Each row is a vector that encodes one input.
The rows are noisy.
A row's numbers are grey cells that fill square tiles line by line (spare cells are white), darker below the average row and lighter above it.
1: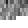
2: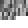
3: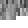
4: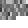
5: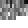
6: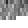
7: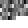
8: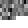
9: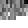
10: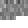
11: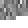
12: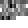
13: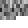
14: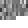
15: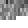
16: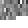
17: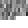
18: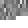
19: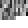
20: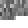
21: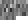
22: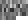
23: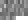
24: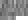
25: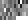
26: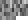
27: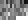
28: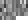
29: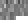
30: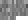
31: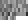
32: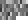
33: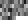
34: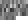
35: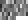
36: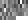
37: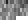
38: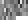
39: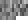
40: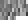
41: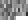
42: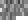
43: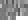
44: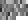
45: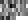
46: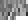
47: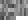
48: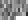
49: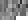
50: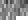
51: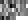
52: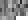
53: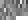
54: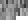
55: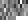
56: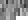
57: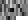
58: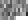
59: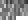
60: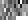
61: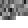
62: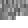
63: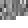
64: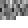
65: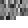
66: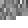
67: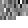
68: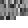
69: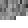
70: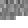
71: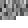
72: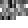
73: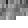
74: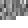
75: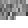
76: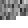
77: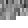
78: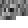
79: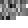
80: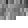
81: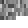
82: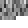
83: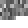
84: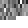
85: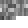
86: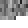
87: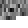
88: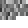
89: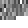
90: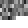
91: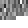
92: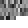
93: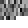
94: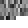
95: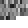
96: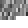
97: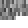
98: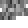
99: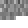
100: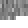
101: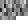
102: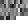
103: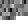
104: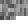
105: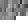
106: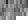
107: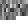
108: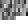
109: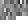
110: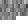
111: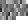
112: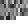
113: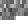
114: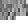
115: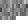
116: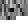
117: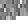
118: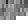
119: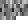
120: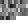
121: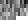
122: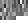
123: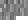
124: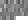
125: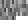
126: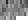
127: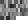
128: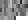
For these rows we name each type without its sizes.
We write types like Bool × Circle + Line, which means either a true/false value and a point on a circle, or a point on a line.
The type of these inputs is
Tree × Tree.
